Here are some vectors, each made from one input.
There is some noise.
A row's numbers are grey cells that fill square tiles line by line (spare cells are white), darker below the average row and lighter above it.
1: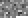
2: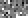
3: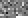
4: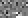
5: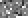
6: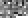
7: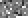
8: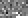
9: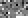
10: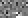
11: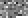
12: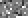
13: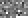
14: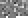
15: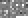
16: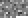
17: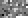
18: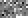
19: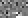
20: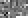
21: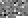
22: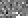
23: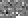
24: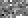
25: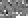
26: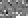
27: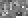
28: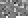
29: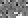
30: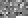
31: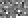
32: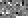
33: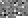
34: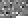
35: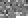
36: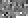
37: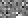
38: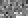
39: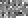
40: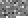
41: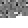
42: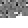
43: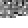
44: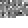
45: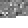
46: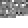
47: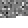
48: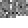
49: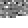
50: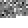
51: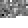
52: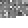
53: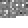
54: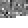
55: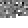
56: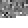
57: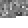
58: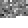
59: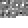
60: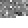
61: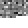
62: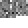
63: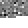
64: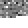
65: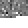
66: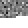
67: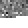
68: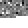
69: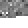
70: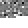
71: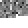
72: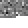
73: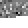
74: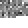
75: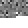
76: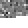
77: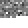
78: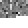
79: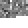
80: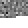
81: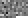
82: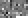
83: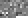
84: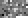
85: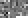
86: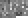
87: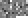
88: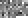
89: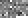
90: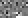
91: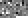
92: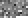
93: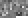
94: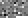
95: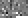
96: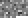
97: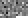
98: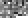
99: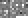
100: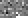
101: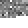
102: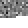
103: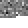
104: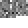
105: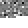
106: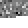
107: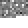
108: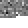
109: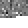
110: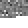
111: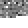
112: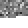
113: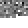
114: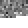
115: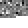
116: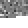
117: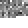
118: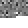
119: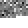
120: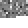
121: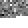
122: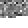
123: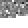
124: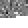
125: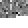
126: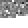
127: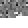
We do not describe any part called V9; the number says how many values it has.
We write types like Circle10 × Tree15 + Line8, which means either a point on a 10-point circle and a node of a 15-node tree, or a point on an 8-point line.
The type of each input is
Line6 × (Line6 + V9).
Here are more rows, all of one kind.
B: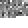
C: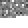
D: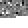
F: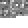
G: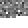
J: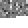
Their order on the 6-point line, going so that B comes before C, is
B, F, J, C, G, D.
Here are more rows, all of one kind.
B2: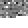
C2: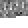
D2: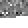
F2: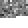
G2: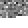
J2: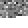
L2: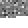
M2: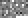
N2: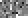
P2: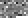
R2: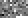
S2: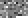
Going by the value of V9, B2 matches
G2, J2, P2 and S2.
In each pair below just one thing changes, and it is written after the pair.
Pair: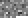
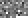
the place on the 6-point line
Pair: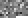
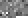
the place on the 6-point line
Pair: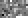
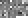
the value of V9
